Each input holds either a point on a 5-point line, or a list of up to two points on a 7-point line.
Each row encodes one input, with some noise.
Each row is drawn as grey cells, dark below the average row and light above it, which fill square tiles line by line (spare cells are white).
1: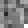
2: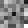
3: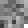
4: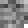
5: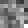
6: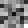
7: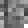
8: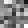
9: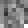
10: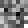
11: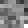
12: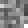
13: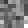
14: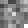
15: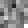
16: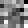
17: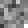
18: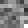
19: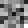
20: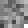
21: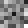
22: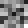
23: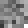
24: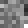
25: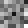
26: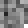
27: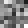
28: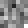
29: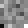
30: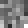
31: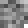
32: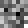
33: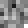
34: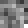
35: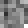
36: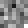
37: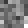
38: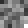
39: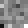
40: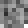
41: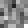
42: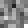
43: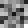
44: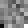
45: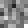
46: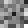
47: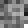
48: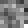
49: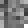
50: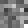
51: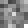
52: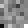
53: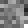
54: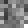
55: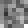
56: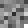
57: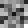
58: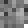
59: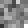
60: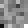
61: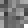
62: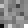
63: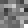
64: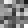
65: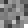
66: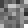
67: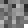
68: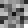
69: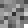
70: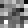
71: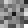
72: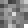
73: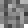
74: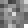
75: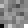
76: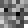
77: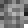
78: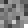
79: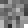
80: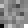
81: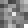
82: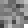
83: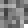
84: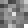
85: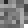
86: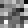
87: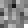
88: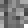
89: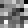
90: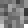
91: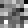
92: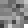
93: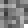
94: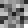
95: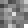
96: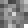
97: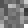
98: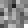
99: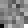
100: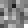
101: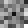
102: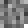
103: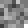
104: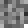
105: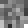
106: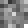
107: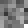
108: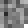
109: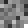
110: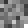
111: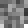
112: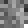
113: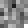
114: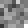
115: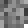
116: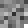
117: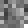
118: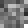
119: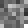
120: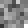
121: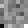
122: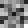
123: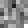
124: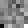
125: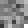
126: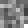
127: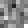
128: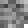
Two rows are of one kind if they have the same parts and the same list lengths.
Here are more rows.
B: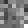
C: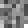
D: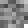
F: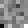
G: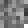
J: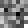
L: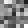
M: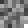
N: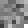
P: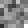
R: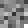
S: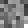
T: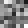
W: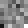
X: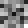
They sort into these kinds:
B, C, G, M, S
D, F, N, P, W
J
L, R, T, X

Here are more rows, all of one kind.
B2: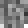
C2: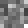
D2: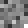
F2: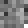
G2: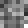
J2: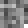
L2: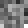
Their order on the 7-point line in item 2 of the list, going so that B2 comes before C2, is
G2, F2, D2, J2, B2, L2, C2.
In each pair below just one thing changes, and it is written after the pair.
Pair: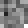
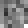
the place on the 7-point line in item 2 of the list
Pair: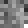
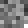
the place on the 7-point line in item 1 of the list
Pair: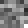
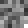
the place on the 7-point line in item 1 of the list
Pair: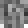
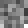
the place on the 7-point line in item 2 of the list
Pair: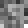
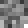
the place on the 7-point line in item 1 of the list
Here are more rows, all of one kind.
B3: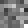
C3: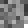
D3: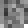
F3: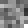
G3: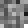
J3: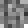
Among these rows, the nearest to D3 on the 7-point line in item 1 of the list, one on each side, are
B3 and J3.
